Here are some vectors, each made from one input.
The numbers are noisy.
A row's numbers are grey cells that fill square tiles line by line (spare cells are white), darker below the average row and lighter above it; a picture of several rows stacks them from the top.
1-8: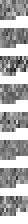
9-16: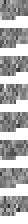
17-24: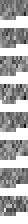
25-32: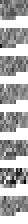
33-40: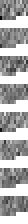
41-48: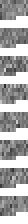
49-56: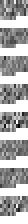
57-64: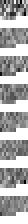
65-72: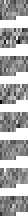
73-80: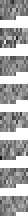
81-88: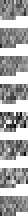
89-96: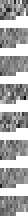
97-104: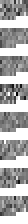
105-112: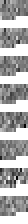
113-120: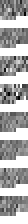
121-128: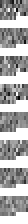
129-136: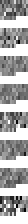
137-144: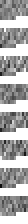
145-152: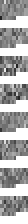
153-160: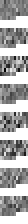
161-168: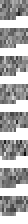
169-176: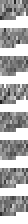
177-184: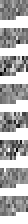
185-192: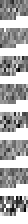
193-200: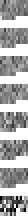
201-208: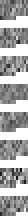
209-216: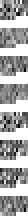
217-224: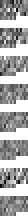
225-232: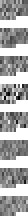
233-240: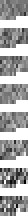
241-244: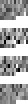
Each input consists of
a node of a 15-node tree and a true/false value.
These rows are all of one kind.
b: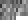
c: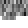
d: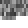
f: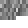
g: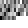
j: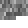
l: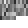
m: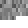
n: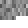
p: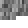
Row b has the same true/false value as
g, l, m and n.
